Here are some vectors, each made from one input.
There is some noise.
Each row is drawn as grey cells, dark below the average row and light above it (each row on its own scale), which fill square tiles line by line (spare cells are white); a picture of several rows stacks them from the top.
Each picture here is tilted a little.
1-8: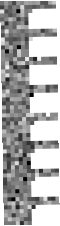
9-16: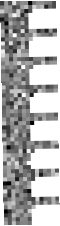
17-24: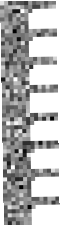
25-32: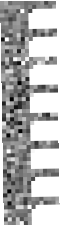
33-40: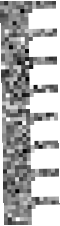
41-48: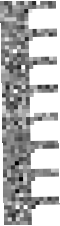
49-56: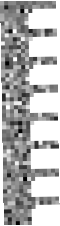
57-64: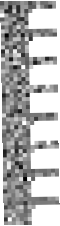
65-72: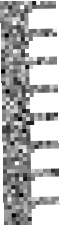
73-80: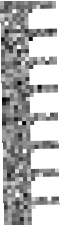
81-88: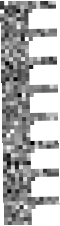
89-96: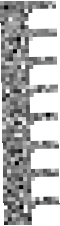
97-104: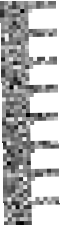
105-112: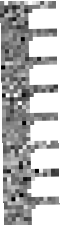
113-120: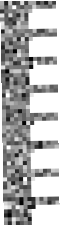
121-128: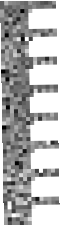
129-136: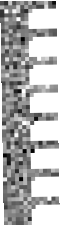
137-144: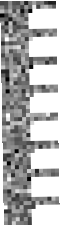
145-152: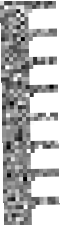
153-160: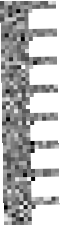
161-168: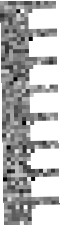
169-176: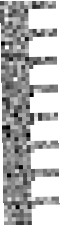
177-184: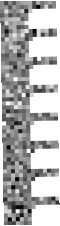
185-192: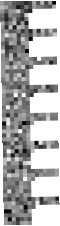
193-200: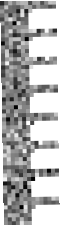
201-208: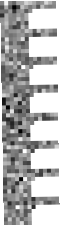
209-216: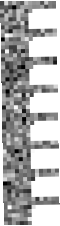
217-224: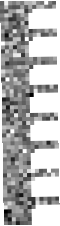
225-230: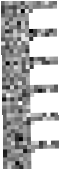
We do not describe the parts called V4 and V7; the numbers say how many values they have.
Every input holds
either a point on a 5-point circle, one of 6 labels, a true/false value, a value of V4 and a value of V7, or a fixed value.
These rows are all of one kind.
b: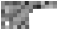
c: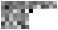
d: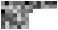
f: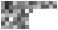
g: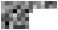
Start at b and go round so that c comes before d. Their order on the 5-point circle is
b, c, d, f, g.
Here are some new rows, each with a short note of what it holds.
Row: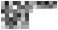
a fixed value
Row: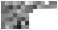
a point on a 5-point circle, one of 6 labels, a true/false value, a value of V4 and a value of V7
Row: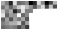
a point on a 5-point circle, one of 6 labels, a true/false value, a value of V4 and a value of V7
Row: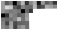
a point on a 5-point circle, one of 6 labels, a true/false value, a value of V4 and a value of V7
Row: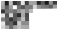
a fixed value
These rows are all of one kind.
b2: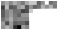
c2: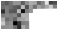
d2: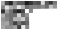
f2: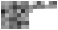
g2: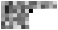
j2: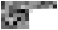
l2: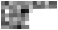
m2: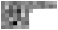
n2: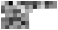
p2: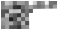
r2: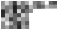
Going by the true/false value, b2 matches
g2, m2 and n2.
